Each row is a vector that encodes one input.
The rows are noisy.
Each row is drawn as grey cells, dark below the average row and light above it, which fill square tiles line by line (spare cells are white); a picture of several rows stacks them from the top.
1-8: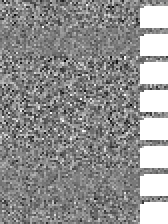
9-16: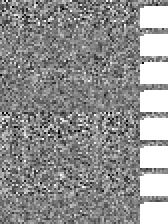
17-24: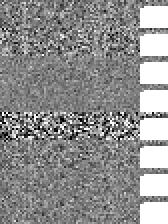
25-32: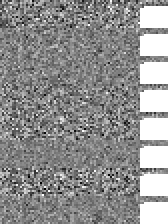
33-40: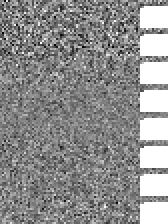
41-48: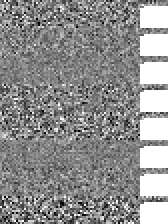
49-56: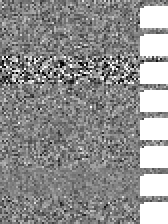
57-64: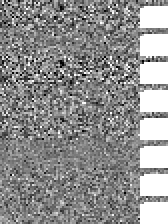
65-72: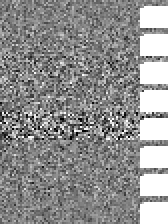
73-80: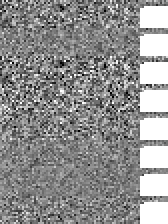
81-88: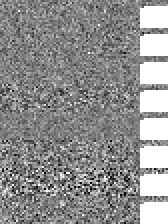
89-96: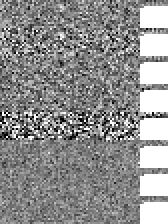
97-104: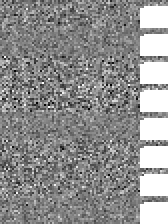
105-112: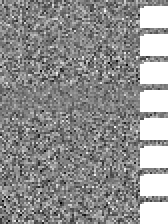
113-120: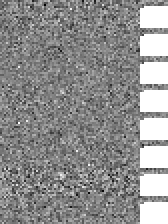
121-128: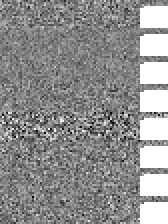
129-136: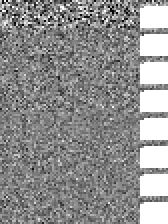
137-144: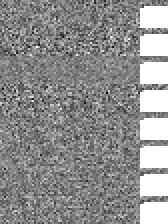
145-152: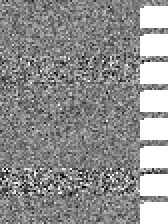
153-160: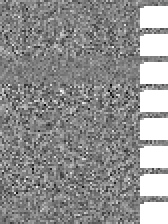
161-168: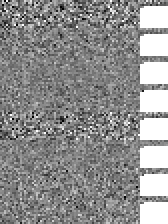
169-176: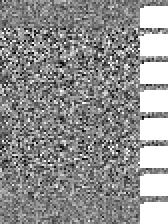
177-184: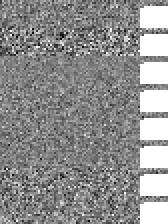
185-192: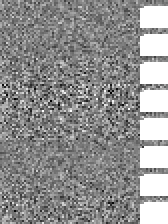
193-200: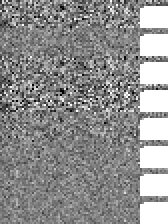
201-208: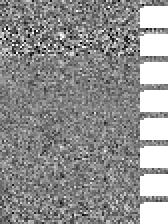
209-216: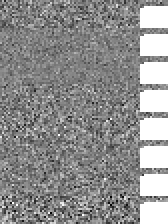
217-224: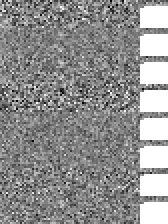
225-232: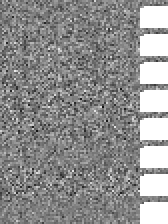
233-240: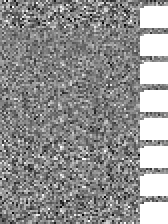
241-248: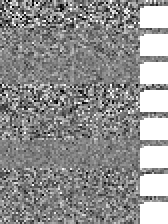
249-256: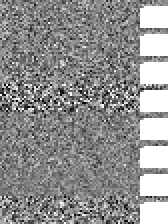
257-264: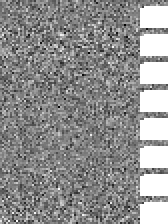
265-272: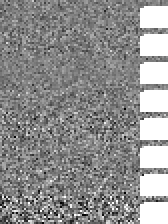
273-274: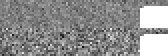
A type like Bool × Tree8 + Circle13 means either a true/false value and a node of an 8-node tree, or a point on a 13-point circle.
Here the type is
(Bool × Bool × Bool + Circle11) × (Circle10 + Unit).
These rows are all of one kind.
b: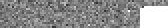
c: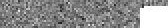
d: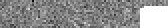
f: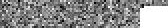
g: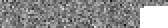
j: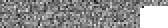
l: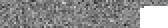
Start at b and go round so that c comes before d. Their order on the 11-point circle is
b, g, c, f, j, d, l.
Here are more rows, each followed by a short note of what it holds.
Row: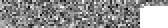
three true/false values
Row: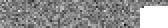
a point on a 10-point circle and a point on an 11-point circle
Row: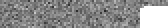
a point on a 10-point circle and three true/false values
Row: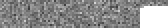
three true/false values
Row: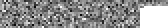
a point on an 11-point circle
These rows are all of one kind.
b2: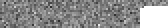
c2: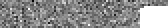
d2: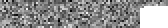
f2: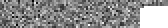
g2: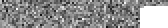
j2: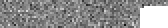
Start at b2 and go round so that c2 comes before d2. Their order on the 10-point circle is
b2, g2, f2, c2, j2, d2.
